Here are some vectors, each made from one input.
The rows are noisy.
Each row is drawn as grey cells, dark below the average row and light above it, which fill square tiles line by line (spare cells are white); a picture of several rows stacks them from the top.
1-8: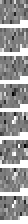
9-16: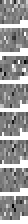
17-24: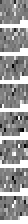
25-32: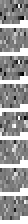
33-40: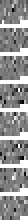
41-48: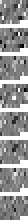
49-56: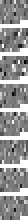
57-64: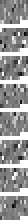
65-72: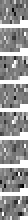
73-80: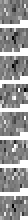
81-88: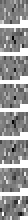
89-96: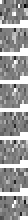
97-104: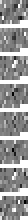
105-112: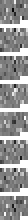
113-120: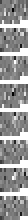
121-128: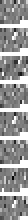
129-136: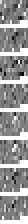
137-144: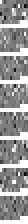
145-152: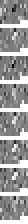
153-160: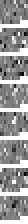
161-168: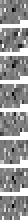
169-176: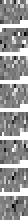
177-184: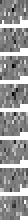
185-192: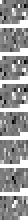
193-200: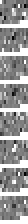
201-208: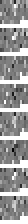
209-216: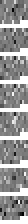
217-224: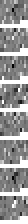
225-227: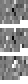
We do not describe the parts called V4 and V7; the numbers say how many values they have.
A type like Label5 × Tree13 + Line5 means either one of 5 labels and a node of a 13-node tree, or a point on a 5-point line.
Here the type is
(Bool × Circle8 + Unit) × Label5 × V7 + V4.
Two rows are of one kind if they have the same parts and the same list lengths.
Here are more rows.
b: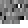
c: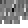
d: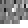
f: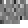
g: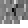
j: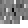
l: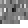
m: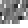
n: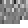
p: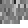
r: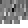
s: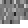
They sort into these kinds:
b, m
c, d, f, g, l, p, r
j, n, s

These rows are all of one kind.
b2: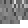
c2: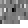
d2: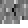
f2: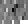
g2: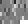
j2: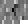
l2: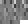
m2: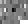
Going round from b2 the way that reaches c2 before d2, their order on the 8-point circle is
b2, c2, d2, j2, g2, f2, l2, m2.
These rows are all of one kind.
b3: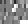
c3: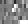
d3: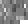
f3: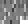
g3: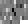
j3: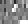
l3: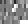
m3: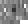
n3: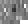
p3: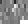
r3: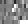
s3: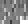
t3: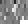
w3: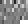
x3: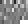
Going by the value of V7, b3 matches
c3, j3, l3 and r3.
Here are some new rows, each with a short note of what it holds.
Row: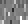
one of 5 labels and a value of V7
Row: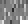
one of 5 labels and a value of V7
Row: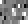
a value of V4
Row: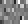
a point on an 8-point circle, one of 5 labels, a true/false value and a value of V7
